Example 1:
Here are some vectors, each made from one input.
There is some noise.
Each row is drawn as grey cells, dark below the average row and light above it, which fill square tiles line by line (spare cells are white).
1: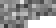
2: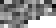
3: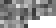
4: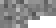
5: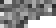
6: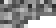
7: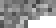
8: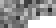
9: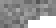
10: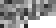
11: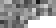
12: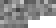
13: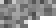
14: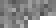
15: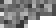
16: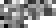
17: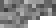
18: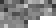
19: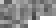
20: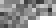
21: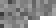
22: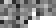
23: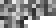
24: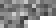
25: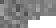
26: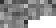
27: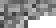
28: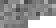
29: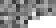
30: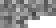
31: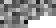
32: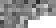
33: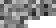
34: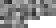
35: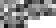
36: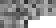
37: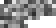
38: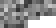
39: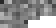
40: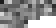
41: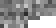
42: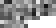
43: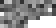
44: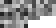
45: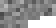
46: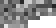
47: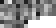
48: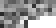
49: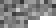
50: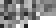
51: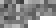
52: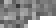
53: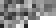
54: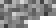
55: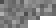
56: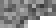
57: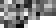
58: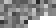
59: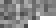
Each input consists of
either a point on a 6-point line, or a point on a 7-point line.
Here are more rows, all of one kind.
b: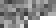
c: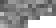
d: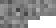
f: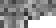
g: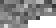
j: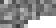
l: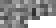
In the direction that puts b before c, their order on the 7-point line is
b, f, j, g, c, l, d.
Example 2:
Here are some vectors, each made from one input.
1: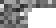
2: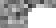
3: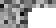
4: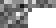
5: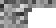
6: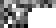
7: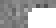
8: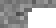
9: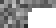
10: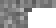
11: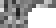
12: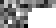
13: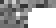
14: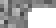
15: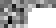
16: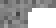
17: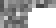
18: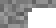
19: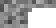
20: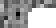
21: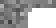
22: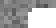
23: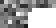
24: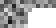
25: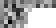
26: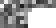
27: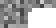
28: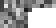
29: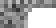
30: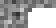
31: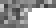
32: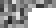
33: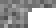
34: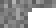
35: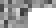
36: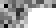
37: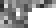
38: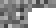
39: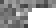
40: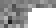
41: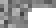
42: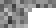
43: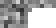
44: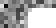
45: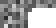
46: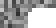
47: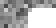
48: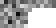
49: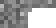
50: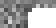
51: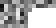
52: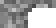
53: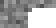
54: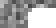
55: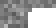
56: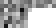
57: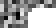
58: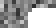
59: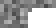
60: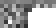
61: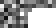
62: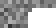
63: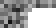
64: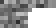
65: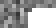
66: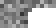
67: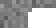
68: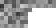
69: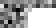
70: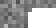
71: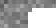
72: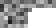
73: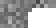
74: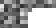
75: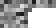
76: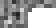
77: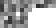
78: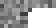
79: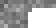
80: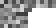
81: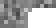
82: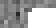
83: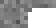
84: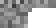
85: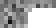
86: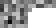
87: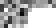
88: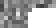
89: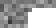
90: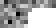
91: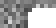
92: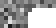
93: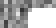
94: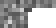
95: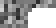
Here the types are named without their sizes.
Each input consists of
either a point on a line, or three true/false values.
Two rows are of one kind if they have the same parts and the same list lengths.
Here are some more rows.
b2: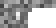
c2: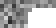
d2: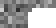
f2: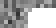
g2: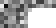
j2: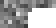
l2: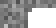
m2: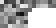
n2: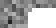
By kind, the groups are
b2, d2, g2, m2
c2, f2, j2, l2, n2

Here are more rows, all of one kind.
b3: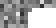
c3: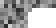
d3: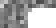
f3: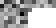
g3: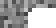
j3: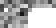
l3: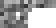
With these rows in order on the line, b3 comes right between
c3 and f3.
